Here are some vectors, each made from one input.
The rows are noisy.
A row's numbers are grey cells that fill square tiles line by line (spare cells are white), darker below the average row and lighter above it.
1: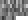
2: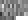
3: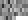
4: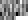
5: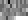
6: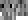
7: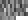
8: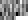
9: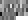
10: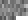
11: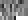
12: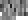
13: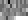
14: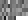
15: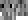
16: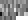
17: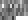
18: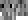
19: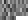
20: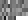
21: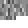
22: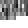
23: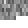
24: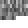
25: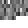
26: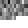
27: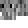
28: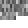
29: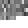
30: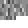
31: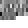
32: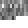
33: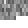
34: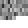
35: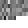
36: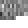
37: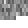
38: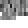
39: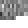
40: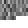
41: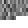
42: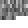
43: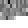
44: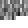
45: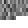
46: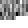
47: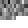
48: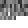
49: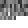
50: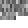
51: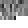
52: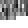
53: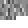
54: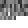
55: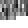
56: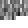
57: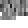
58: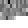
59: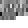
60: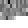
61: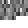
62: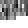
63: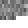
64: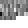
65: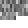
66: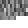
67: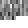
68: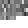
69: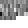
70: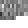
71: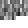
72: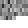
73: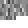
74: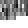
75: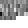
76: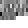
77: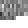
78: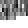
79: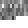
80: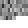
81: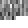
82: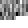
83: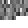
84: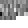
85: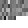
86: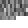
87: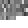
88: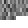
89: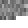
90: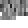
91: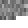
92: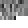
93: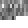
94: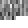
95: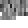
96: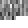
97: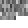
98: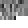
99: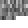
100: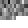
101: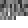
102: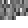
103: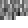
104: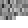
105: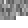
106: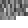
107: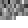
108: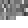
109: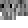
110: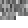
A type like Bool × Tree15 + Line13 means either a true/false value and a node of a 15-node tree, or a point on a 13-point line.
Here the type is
Line4 × Line6 + Unit.
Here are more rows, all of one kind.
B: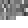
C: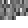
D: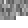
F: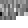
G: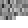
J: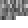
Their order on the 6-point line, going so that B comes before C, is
B, G, D, F, J, C.
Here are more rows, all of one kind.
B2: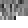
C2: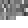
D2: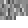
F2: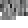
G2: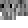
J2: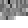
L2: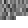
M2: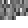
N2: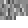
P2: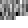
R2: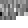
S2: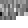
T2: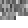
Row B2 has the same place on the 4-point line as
G2, L2 and M2.
